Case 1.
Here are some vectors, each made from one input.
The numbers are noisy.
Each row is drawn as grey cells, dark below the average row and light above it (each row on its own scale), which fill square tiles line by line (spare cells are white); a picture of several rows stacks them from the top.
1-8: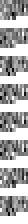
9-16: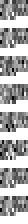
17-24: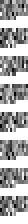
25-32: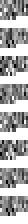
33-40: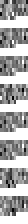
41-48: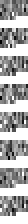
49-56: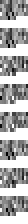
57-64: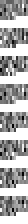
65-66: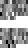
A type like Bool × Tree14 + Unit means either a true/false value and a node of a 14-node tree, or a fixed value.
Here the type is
Bool × Line6.
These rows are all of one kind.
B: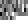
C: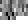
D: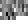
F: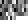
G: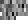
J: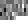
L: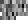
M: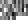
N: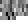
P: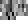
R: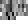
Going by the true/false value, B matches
F and J.
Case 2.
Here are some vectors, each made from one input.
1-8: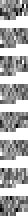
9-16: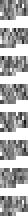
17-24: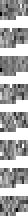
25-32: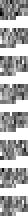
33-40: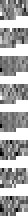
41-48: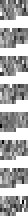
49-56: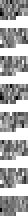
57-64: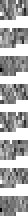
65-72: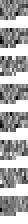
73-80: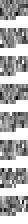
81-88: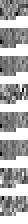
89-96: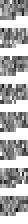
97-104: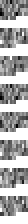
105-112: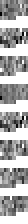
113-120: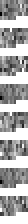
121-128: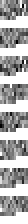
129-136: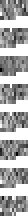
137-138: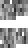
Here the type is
Line9 + Line15.
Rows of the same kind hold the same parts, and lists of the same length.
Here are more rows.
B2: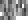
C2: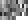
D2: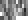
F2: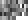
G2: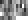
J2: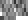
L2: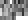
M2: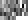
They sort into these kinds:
B2, D2, G2, J2, L2
C2, F2, M2

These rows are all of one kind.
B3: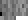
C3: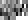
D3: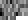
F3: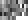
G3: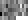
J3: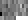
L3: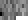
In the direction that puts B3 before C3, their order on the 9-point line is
D3, L3, B3, J3, G3, F3, C3.
